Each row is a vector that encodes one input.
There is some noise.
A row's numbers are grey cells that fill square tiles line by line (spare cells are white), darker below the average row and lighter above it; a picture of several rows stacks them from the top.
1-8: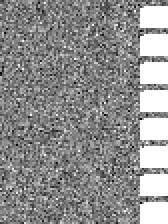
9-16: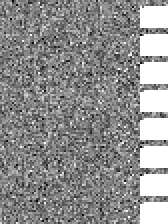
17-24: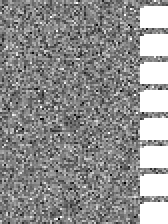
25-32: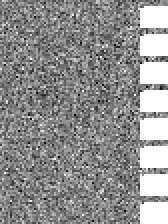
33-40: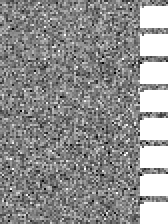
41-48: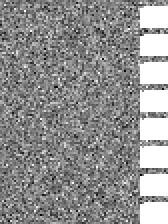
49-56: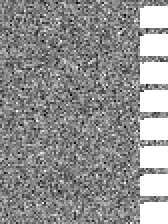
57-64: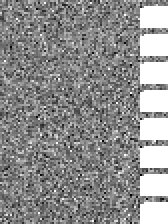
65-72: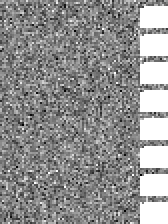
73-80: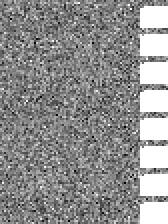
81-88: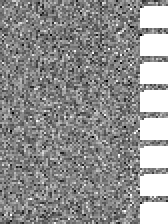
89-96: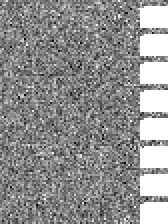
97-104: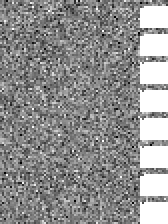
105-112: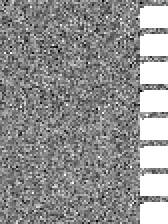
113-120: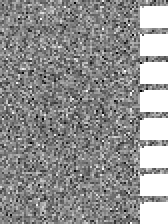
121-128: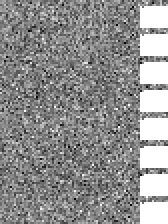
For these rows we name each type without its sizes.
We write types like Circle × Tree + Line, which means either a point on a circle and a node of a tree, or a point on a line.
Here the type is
Tree × Tree × (Tree + Unit).
